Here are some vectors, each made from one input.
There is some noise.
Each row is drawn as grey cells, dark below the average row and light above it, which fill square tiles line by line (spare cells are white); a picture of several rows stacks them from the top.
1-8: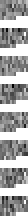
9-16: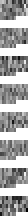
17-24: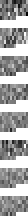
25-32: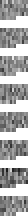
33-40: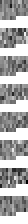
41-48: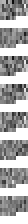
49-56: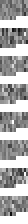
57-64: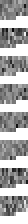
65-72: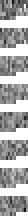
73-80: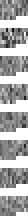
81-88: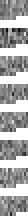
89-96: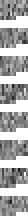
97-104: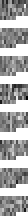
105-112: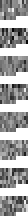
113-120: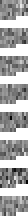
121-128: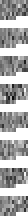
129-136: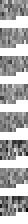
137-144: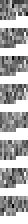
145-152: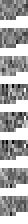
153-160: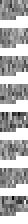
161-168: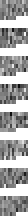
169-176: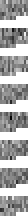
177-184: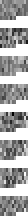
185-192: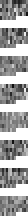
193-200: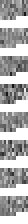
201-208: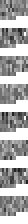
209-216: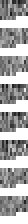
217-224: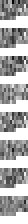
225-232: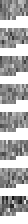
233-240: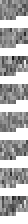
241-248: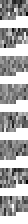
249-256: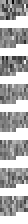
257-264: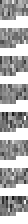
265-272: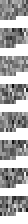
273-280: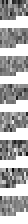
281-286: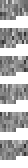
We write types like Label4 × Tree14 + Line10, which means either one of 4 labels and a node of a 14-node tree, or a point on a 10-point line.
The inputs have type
Bool × (Label5 + Line7) + Line6.
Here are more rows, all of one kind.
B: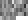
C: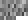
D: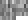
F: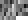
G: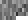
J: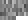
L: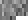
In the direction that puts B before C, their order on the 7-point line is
F, B, D, J, G, L, C.
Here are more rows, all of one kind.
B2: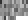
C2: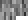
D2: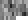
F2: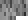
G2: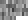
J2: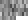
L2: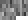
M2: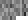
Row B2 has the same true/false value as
G2 and J2.
